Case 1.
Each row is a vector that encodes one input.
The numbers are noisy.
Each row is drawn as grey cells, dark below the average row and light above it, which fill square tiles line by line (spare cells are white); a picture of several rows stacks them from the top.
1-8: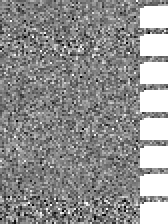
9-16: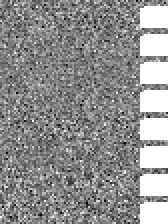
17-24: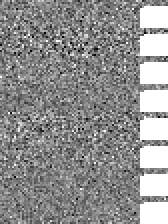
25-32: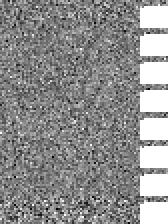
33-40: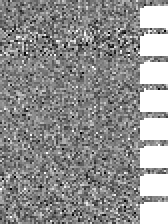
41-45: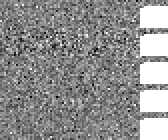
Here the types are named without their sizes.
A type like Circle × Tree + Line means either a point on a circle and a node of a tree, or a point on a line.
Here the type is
Line × Line.
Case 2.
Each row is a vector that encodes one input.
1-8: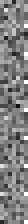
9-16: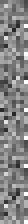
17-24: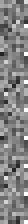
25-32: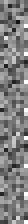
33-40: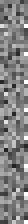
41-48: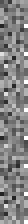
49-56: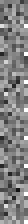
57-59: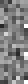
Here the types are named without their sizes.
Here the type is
Line.
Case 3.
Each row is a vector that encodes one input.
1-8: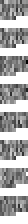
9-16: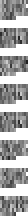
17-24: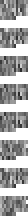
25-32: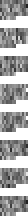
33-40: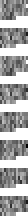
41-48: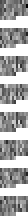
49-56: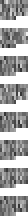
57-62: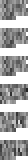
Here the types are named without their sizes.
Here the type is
Bool × Bool × Bool.
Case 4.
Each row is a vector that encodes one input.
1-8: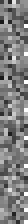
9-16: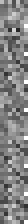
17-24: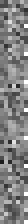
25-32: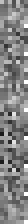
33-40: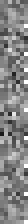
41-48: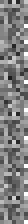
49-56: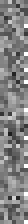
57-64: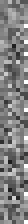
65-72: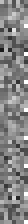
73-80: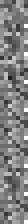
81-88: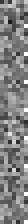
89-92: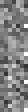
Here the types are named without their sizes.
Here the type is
Line.
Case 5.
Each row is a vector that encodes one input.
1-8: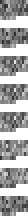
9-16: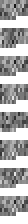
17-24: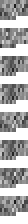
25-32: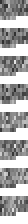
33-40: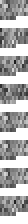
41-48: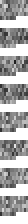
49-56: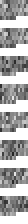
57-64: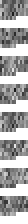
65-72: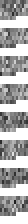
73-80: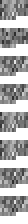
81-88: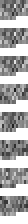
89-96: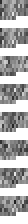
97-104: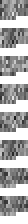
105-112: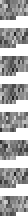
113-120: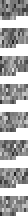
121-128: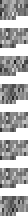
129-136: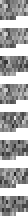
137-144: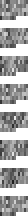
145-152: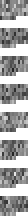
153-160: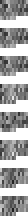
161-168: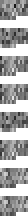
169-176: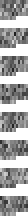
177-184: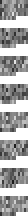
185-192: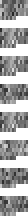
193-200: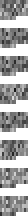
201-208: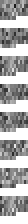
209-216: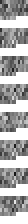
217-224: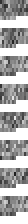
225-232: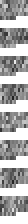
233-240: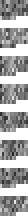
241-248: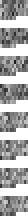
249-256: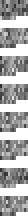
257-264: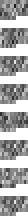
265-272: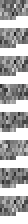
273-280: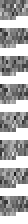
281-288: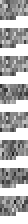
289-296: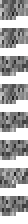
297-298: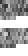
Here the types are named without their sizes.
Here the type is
Bool × Bool × Bool.
